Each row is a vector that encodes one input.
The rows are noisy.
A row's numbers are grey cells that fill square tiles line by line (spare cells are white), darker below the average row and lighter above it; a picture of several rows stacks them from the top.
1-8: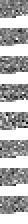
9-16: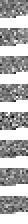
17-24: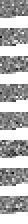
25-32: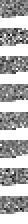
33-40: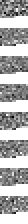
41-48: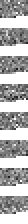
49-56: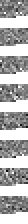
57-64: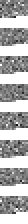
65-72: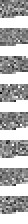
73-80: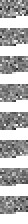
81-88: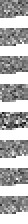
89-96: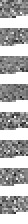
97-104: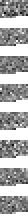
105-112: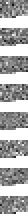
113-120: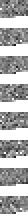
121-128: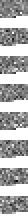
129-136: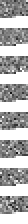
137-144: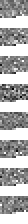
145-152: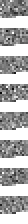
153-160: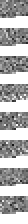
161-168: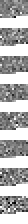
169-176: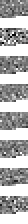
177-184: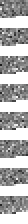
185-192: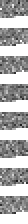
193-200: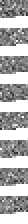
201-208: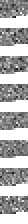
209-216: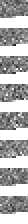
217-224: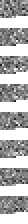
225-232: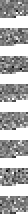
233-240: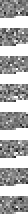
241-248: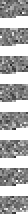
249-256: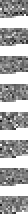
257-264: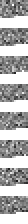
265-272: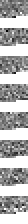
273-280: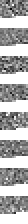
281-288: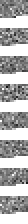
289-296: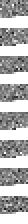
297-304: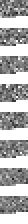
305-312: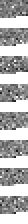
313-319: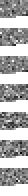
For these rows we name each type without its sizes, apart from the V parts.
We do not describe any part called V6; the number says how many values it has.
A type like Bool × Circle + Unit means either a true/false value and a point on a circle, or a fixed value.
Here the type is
List(Bool × V6).
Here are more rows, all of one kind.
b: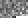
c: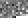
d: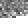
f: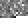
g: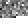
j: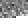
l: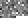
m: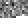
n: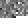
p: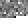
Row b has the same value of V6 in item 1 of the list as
c, n and p.
